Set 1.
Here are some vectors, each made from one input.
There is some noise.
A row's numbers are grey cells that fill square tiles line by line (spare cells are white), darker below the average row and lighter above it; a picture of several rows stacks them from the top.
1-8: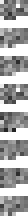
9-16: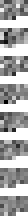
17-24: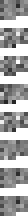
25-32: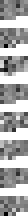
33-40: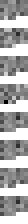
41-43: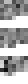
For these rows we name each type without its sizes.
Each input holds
either a fixed value, or three true/false values.
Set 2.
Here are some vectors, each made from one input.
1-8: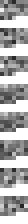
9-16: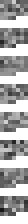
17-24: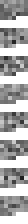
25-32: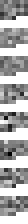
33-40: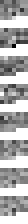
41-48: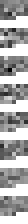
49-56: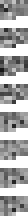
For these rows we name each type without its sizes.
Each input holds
a node of a tree.
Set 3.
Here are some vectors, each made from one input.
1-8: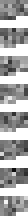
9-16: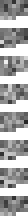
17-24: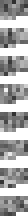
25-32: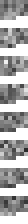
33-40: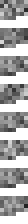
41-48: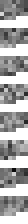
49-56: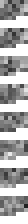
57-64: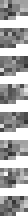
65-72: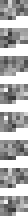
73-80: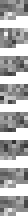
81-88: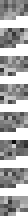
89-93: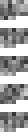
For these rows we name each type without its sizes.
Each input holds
a point on a circle.
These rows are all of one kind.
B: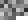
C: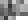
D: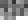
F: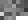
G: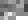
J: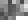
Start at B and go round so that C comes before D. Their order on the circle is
B, C, J, G, D, F.
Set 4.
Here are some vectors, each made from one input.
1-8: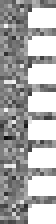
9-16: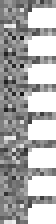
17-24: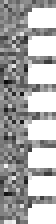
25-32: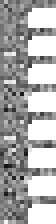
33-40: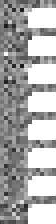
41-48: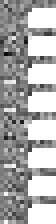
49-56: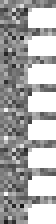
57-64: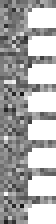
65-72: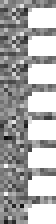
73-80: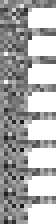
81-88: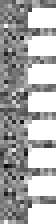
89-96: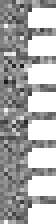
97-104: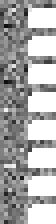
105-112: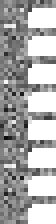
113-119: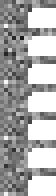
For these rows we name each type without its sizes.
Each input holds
a node of a tree.
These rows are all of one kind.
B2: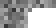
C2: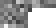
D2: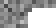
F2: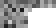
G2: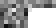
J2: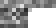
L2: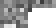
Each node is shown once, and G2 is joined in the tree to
J2.
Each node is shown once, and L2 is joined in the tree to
C2 and D2.
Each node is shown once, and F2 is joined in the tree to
B2.
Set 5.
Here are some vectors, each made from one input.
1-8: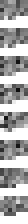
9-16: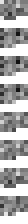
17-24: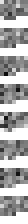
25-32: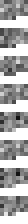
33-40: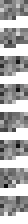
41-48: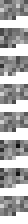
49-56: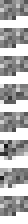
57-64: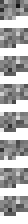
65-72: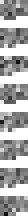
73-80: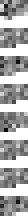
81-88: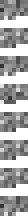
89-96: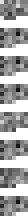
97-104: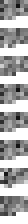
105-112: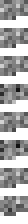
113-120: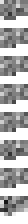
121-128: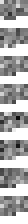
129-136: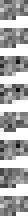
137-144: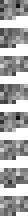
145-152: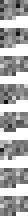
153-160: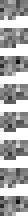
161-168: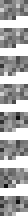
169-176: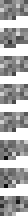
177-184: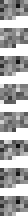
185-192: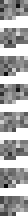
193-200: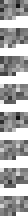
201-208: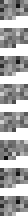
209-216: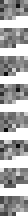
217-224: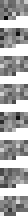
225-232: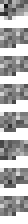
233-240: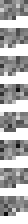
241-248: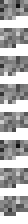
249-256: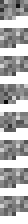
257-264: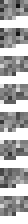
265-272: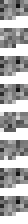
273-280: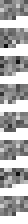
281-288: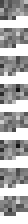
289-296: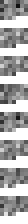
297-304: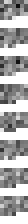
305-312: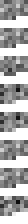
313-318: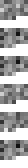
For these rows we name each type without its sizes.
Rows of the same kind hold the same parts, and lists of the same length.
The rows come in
2 kinds.
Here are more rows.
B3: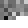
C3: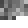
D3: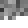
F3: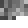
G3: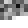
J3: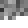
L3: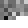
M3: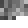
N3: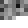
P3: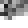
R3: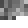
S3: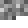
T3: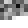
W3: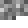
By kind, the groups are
B3, C3, D3, F3, G3, J3, L3, M3, N3, R3, S3, T3, W3
P3

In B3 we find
three true/false values.
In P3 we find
a fixed value.
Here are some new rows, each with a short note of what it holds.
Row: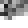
a fixed value
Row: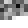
three true/false values
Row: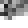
a fixed value
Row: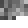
three true/false values
